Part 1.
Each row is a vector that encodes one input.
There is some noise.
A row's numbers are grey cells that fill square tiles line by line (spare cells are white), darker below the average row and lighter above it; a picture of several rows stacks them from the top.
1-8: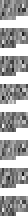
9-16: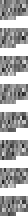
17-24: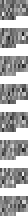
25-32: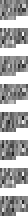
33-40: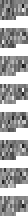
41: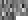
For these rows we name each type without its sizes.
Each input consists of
a point on a line and a true/false value.
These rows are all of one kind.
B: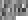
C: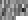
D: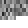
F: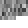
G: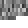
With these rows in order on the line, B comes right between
C and F.
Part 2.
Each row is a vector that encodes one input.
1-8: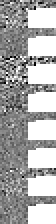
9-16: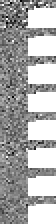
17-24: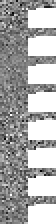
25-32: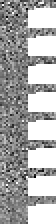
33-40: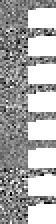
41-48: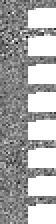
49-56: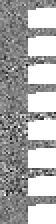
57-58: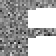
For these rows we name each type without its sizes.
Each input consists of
a point on a line, together with either a fixed value, or a node of a tree.
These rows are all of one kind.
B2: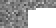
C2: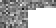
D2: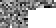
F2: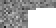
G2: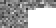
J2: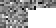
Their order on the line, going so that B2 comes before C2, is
B2, D2, F2, C2, J2, G2.
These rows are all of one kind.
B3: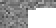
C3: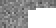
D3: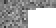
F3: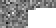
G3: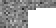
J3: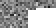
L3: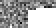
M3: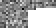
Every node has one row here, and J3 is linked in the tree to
B3.
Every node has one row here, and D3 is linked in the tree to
F3.
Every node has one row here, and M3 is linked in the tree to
C3 and L3.
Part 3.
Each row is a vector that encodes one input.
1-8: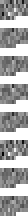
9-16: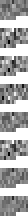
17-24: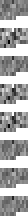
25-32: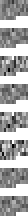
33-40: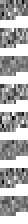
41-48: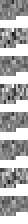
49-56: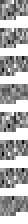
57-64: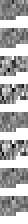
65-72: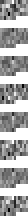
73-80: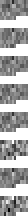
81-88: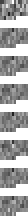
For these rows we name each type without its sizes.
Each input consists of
a true/false value, together with either a point on a circle, or a fixed value.
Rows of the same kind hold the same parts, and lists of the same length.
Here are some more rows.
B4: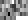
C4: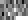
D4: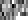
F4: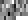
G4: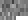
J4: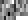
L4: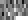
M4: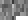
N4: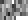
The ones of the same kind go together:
B4, F4, G4, J4, M4, N4
C4, D4, L4

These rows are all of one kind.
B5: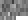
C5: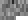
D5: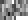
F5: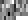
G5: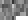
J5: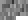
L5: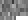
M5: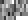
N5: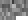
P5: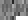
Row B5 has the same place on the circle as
D5 and L5.
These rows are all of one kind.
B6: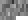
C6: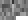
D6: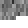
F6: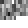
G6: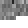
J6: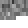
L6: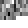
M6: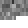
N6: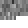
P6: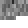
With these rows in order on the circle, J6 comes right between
C6 and M6.
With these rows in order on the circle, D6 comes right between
G6 and L6.
